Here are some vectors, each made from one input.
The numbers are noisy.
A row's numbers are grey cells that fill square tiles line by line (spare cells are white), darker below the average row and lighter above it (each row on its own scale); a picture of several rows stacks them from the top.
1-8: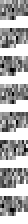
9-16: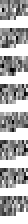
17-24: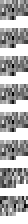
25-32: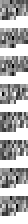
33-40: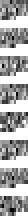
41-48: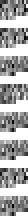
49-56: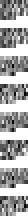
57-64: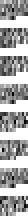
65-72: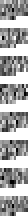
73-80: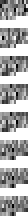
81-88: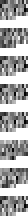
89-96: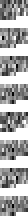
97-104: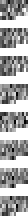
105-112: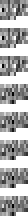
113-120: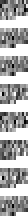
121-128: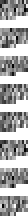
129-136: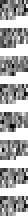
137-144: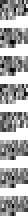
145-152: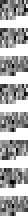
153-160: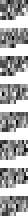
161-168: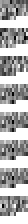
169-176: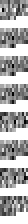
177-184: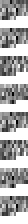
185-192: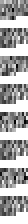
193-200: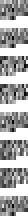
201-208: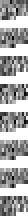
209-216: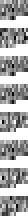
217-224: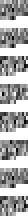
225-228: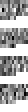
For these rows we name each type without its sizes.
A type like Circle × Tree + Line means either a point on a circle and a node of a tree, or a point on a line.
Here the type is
Label.
